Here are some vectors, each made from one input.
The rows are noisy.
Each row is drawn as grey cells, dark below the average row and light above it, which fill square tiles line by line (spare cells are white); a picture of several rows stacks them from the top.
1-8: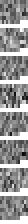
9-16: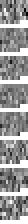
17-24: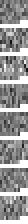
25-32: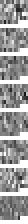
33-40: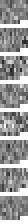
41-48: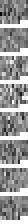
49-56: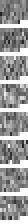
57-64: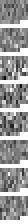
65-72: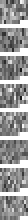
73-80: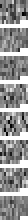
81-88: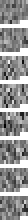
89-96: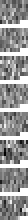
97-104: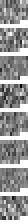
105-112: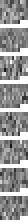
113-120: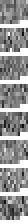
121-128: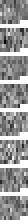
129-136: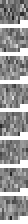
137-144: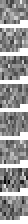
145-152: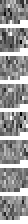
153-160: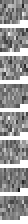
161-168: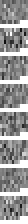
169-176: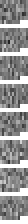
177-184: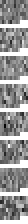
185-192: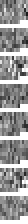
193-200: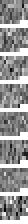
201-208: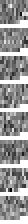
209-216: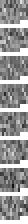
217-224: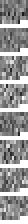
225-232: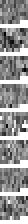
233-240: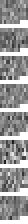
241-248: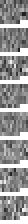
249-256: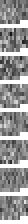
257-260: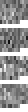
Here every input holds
a point on a 5-point line, together with either a point on a 5-point line, or three true/false values.
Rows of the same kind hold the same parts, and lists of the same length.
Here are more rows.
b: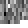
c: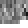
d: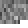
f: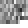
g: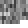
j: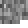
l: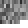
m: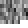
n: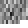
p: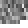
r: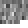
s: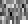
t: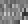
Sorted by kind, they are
b, f, n, s
c, d, g, j, l, m, p, r, t

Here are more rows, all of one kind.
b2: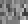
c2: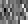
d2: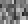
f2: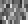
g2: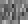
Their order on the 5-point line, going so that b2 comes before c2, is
f2, b2, c2, g2, d2.
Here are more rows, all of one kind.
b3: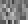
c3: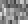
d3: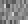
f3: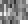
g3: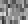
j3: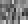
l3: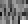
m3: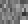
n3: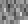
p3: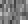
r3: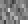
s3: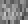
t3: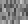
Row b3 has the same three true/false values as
g3, m3 and s3.
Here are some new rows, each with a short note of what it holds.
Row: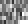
a point on each of two 5-point lines
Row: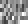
a point on each of two 5-point lines
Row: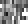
a point on each of two 5-point lines
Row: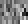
a point on a 5-point line and three true/false values
